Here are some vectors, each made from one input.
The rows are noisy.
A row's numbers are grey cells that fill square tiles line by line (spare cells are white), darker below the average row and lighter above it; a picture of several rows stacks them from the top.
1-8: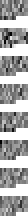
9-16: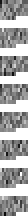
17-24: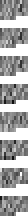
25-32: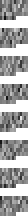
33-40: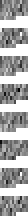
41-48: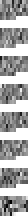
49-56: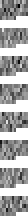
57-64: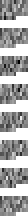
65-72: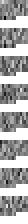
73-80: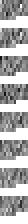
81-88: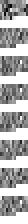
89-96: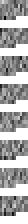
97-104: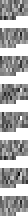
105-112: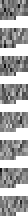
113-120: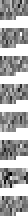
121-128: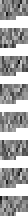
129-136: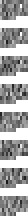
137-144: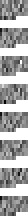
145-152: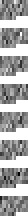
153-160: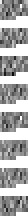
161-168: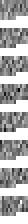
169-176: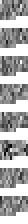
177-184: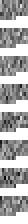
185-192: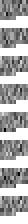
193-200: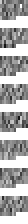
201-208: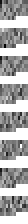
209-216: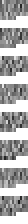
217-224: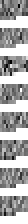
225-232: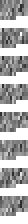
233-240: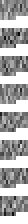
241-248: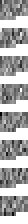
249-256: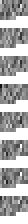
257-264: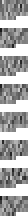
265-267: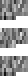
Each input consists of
either a point on each of two 8-point lines and a true/false value, or a list of up to three points on a 4-point line.
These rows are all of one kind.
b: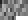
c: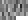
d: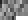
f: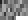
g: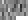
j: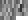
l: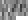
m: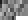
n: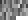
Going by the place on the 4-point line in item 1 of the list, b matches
d, f and m.
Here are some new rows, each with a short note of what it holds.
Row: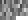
a list of three items
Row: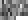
a point on each of two 8-point lines and a true/false value
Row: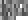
a point on each of two 8-point lines and a true/false value
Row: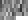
a list of two items
